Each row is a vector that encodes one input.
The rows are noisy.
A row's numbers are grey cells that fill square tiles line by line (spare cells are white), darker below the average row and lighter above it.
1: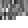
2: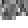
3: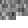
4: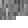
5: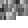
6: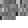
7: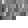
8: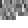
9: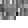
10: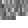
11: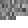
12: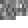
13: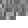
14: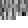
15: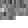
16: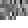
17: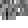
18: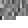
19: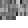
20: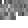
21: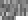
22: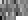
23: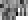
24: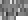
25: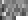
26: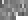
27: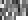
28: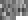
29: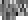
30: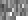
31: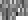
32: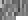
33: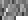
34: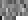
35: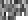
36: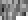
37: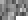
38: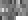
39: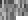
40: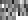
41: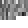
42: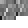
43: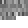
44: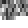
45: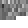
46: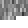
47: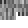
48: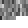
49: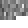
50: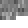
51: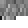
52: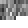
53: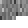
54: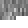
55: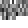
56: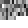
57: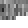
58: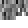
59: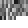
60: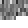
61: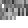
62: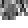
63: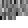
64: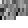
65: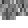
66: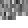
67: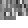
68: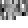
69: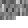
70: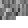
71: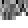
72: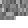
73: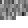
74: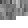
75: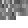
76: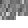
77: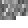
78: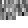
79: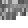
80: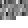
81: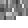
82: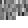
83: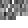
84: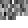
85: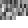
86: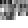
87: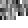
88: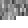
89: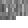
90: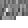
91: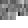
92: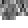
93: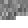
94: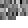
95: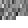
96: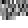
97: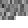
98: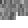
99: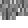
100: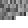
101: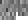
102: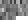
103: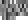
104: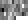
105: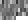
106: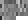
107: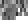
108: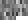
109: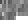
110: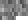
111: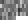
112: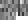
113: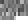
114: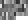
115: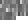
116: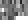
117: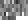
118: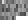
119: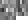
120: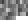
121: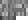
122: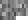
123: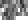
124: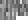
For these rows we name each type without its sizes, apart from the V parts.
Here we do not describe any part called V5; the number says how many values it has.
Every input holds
a point on a line, together with a list of items, each a true/false value and a value of V5.
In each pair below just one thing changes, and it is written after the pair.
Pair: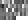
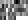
the true/false value in item 2 of the list
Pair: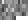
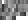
the true/false value in item 2 of the list
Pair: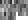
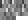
the true/false value in item 2 of the list
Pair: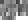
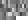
the place on the line
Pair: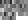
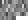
the true/false value in item 1 of the list
